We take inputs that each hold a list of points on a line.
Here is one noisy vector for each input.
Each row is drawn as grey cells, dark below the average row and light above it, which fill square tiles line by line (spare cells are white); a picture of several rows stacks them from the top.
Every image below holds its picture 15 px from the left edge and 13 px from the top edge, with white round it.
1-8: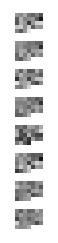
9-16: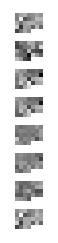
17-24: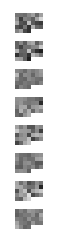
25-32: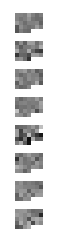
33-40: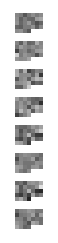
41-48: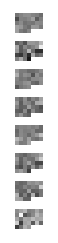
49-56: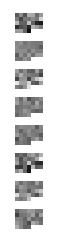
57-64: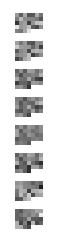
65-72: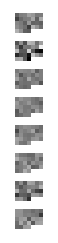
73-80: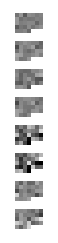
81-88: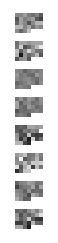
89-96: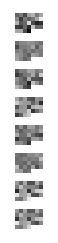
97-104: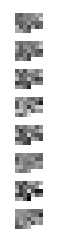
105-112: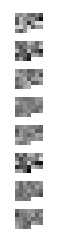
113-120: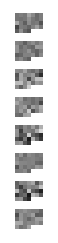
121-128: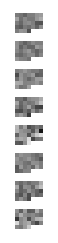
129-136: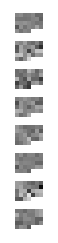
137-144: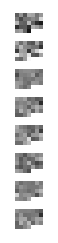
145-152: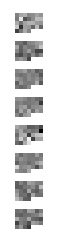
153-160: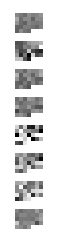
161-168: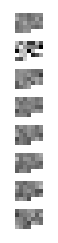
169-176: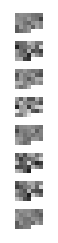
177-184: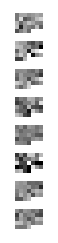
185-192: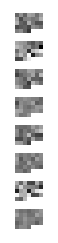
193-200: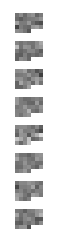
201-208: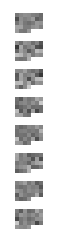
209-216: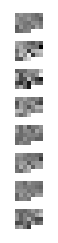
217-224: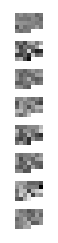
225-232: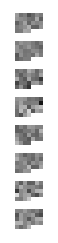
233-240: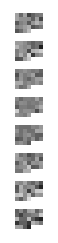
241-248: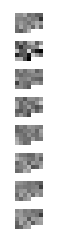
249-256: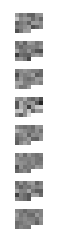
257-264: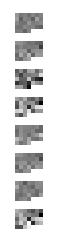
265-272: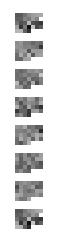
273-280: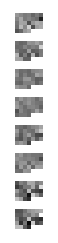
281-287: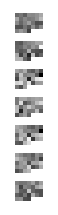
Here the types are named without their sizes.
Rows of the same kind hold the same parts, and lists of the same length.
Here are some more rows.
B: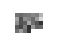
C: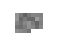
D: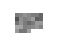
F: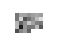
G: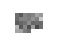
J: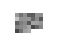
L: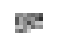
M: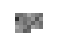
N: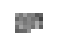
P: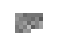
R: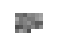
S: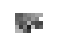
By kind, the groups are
B, J, N
C, P, R
D, G, L, M, S
F

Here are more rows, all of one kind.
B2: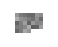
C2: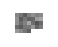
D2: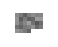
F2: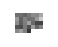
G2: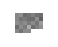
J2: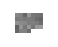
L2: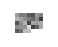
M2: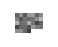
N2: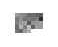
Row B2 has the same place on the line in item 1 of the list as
F2 and L2.
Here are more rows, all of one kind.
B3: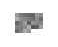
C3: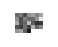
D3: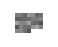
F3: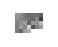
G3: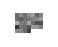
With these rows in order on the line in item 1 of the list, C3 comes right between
B3 and F3.
